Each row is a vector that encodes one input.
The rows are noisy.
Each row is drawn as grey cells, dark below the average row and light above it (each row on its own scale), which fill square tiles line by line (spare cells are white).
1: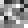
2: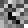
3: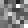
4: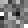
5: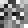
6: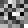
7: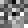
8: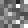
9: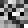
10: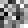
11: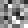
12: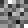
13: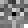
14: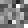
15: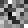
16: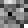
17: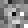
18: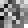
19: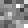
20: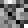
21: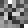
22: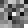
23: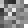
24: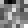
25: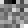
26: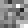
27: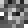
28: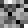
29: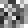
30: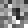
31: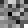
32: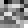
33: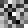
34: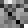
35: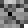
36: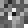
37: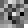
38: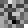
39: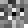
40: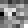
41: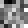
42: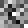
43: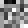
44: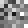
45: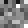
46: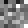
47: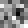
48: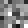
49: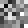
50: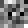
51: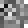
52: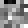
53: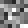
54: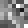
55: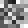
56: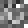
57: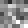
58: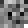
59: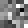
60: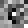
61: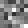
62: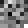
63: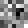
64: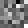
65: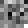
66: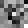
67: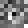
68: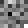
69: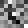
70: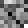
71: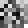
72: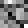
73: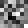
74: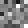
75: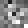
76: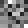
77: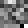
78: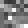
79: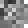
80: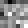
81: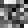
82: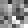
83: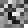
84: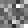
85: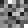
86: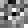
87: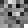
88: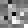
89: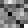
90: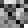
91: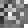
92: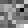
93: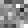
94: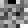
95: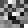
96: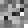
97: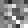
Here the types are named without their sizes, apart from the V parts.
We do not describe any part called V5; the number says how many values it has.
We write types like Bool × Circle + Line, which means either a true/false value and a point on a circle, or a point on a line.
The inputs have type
Bool × (Tree + Unit) × V5.
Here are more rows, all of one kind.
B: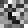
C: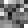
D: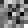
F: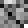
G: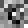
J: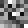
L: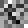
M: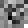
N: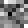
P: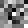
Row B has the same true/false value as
F, J and L.
